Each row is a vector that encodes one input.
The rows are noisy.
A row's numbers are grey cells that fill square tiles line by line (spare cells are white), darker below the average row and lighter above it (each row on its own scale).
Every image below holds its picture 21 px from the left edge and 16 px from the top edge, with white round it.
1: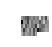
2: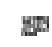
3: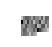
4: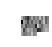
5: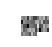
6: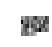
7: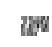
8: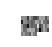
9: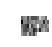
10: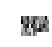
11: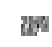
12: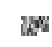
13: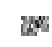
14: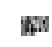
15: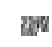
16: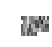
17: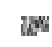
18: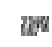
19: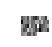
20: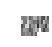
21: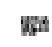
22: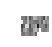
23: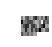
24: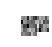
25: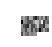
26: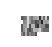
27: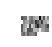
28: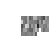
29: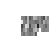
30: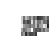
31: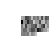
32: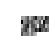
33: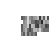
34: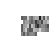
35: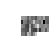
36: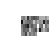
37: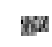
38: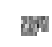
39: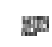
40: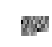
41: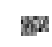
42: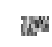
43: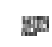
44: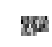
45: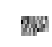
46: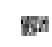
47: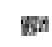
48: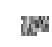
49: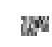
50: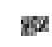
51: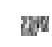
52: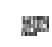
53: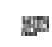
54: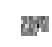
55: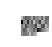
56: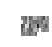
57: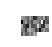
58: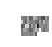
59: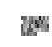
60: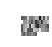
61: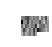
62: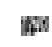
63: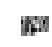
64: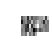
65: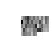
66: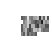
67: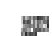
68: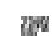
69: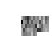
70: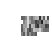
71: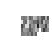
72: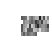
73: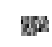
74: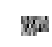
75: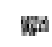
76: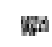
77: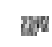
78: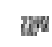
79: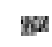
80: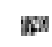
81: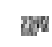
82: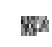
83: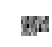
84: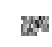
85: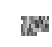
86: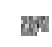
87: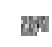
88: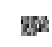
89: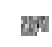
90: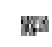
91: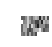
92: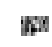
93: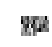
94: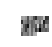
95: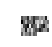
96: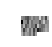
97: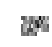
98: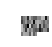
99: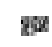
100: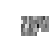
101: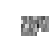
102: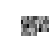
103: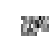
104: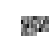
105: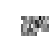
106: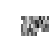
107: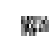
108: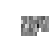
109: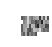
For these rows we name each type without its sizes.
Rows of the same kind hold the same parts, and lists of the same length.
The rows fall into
5 kinds.
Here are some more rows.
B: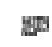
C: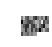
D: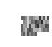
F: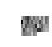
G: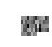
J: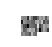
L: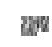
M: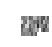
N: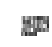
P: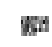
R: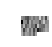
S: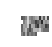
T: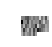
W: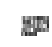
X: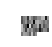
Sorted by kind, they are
B, N, W
C, G, J, X
D, L, M, S
F, R, T
P

